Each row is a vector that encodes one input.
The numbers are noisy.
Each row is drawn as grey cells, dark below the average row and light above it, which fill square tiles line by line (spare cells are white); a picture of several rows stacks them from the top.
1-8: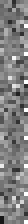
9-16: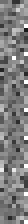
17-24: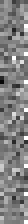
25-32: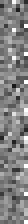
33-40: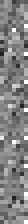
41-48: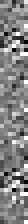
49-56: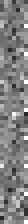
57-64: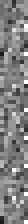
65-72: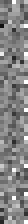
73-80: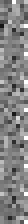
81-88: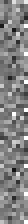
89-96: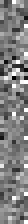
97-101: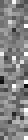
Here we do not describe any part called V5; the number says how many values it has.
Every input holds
a list of up to two items, each a true/false value and a value of V5.
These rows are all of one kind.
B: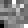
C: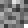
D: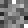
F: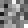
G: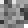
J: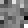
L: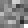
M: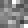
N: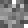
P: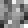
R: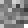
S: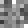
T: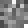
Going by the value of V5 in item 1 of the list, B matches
N and T.
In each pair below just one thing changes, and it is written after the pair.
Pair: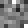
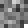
the true/false value in item 2 of the list
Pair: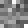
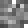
the value of V5 in item 1 of the list
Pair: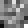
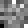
the true/false value in item 2 of the list
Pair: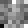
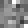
the true/false value in item 1 of the list
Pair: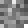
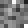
the value of V5 in item 1 of the list
